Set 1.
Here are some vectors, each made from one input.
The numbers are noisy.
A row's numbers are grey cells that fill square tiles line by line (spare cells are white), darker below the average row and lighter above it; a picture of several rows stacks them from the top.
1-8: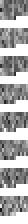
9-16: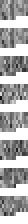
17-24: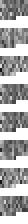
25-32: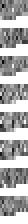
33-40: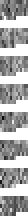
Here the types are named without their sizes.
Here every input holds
a point on a line and a true/false value.
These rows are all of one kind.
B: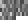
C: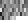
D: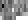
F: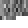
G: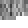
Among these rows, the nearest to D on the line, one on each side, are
B and G.
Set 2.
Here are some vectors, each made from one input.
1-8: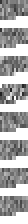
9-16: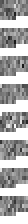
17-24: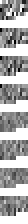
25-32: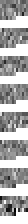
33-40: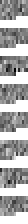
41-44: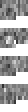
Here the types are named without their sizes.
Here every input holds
a label and a true/false value.
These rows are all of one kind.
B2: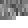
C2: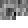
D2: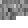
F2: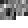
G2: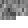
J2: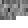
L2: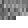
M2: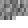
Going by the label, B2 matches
F2 and J2.
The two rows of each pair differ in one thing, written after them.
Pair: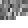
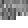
the label
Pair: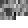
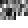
the label
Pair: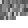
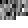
the true/false value
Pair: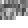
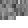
the label
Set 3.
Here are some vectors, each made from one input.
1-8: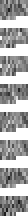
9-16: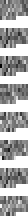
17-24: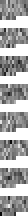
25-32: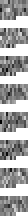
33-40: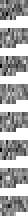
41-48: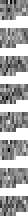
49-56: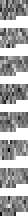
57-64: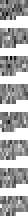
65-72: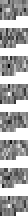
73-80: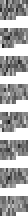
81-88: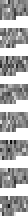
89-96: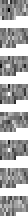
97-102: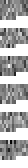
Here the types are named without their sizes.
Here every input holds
a node of a tree and a true/false value.
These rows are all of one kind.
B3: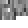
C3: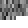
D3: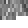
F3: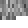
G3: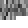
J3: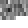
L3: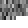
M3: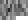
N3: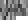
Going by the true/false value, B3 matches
D3 and F3.
